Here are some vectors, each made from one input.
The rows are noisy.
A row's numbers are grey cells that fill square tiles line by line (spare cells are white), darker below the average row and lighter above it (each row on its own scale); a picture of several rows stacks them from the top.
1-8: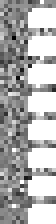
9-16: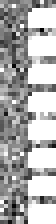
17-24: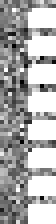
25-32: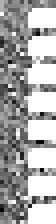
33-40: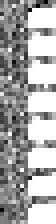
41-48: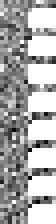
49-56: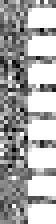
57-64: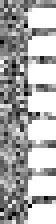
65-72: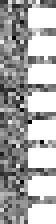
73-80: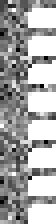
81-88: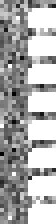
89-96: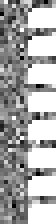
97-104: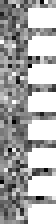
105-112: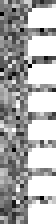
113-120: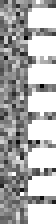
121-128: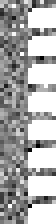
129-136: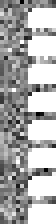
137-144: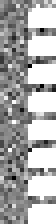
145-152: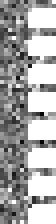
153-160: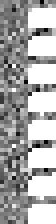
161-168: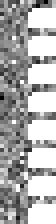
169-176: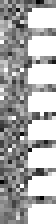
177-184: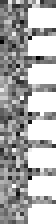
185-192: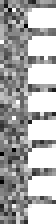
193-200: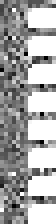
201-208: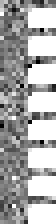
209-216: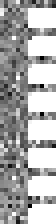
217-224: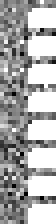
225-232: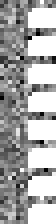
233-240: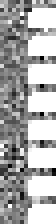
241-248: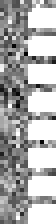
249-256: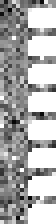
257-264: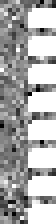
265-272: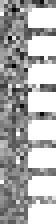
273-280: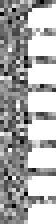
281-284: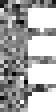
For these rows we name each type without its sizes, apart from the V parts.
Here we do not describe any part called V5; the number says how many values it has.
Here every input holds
a label, together with either four true/false values, or a value of V5.
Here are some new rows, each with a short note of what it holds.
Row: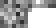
a label and four true/false values
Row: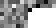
a label and a value of V5
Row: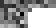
a label and four true/false values
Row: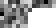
a label and a value of V5
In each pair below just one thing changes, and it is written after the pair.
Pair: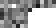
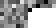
the value of V5
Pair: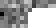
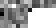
the label
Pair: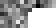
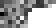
the label
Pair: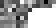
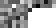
the label
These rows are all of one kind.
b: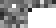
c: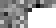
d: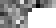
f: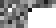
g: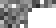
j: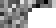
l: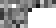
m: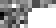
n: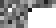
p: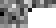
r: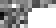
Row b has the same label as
f, n and p.
